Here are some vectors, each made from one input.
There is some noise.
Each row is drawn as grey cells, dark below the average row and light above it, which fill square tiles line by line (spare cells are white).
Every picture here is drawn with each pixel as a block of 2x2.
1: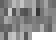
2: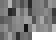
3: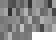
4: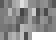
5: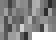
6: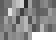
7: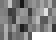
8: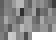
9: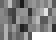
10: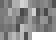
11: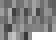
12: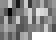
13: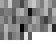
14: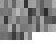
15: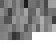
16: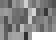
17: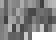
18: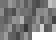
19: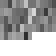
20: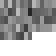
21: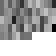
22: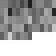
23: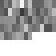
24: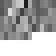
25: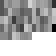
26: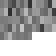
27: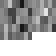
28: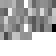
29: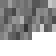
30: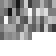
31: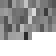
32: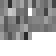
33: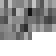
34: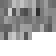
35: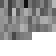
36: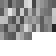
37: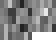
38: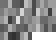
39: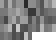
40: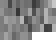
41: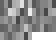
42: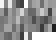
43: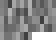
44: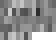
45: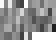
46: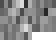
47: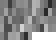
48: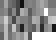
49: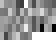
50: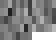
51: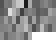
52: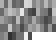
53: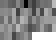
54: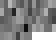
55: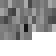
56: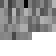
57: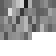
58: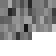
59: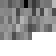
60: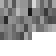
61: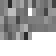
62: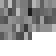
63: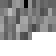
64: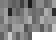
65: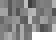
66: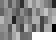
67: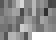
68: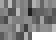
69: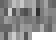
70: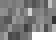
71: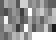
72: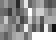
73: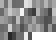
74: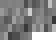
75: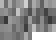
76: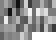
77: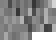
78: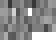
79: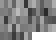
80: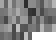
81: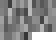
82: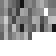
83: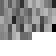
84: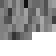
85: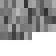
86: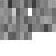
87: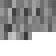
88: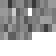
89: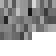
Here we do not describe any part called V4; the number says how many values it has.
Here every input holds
a point on a 5-point line, together with either three true/false values, or a value of V4.
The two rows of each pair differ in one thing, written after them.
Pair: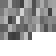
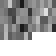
the value of V4
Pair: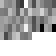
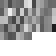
the value of V4
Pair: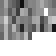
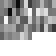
the value of V4
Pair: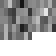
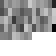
the place on the 5-point line
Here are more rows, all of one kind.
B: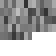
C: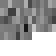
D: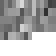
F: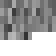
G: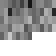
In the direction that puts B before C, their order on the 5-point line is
B, C, G, F, D.
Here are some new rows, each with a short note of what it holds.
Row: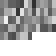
a point on a 5-point line and a value of V4
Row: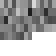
a point on a 5-point line and three true/false values
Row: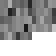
a point on a 5-point line and three true/false values
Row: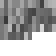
a point on a 5-point line and three true/false values
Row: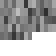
a point on a 5-point line and three true/false values
